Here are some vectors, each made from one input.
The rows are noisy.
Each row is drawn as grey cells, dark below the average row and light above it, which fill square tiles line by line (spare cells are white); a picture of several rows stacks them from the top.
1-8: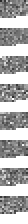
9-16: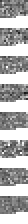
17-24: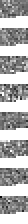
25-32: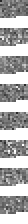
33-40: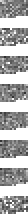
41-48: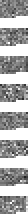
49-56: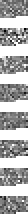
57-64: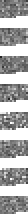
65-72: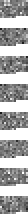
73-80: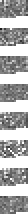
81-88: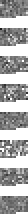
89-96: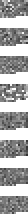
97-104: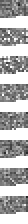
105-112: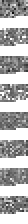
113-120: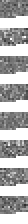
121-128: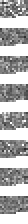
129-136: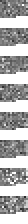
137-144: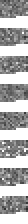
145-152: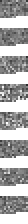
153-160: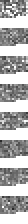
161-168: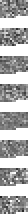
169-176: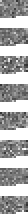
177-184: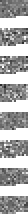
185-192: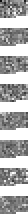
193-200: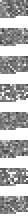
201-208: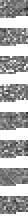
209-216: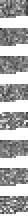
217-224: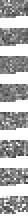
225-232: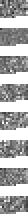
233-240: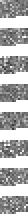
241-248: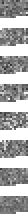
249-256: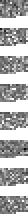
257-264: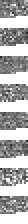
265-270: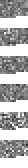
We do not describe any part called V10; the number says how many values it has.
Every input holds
a value of V10, together with either a point on a 7-point line, or a point on an 11-point line.
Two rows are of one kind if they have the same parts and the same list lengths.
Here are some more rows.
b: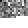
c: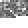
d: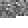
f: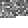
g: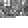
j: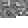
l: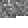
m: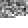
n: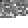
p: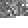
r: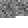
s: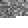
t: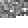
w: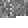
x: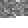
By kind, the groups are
b, c, d, g, m, p, r, w
f, j, l, n, s, t, x

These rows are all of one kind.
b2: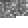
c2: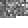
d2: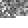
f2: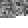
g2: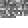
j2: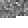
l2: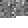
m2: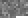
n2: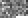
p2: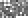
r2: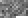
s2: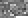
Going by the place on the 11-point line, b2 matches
c2, g2 and r2.
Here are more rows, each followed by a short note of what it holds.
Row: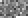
a point on a 7-point line and a value of V10
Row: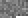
a point on a 7-point line and a value of V10
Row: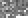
a point on an 11-point line and a value of V10
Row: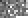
a point on an 11-point line and a value of V10
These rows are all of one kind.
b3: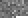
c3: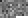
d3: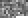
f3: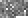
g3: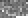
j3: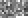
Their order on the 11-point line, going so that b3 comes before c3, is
b3, d3, f3, j3, g3, c3.
